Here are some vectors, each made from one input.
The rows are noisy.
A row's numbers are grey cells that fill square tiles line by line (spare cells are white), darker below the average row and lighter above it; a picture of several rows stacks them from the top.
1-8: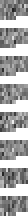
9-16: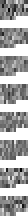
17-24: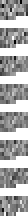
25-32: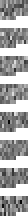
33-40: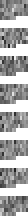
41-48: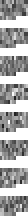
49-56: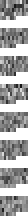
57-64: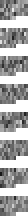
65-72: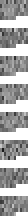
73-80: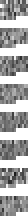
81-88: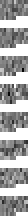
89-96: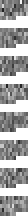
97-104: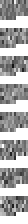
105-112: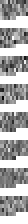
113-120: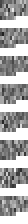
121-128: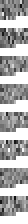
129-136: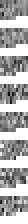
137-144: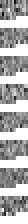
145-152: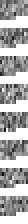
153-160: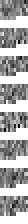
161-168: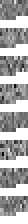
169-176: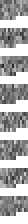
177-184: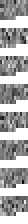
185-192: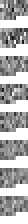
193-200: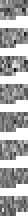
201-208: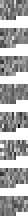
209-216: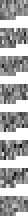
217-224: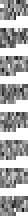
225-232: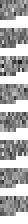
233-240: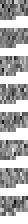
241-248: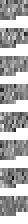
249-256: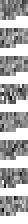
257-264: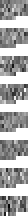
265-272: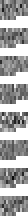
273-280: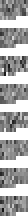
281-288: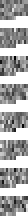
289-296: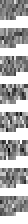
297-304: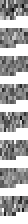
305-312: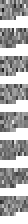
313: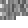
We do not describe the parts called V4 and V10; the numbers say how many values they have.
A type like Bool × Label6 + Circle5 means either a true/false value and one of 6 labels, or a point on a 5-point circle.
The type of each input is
Bool × V10 + Line6 × V4.
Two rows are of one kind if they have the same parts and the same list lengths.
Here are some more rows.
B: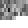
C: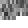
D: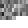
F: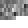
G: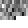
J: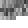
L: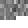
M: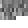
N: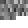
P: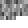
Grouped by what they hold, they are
B, D, F, L, N, P
C, G, J, M

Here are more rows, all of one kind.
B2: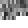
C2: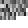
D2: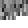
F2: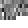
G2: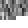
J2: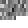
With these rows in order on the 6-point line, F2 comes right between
D2 and G2.
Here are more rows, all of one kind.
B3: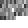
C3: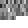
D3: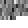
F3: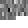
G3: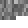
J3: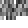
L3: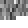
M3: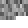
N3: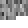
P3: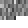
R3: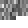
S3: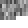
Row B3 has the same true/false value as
C3, M3, N3 and S3.
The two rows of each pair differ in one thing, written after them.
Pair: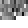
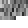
the place on the 6-point line
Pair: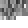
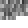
the place on the 6-point line
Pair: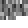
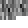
the value of V4
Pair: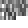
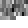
the place on the 6-point line
